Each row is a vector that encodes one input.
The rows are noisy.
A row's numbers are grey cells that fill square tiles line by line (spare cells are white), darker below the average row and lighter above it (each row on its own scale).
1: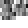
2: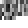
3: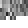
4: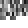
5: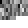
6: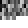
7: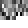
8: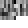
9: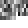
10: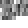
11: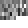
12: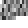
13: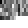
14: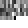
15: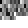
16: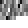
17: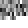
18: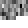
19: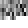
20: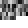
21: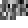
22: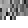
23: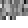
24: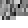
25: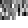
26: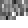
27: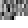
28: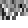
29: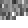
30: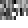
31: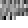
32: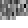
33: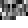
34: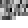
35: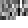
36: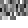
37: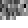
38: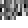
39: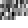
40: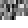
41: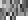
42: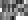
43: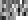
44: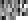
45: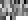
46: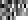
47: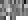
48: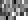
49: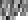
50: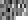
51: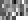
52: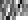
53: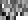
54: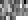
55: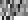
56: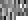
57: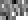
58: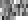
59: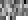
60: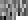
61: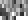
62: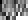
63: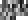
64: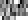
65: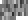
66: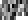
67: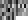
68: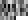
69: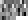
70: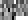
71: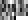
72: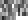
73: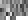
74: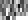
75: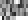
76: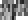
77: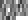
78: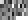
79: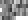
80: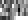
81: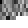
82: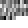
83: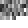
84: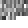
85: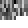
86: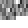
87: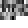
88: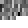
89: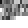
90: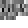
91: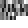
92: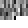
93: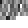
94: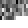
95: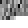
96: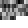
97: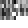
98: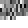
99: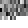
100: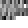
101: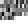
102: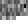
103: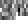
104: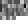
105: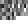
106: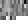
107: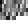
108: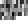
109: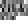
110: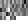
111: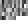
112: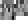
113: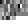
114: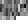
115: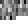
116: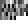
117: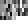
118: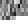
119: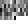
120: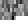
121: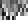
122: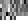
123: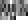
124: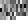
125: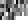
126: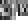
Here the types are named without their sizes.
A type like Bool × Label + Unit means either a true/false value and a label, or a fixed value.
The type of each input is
Circle.
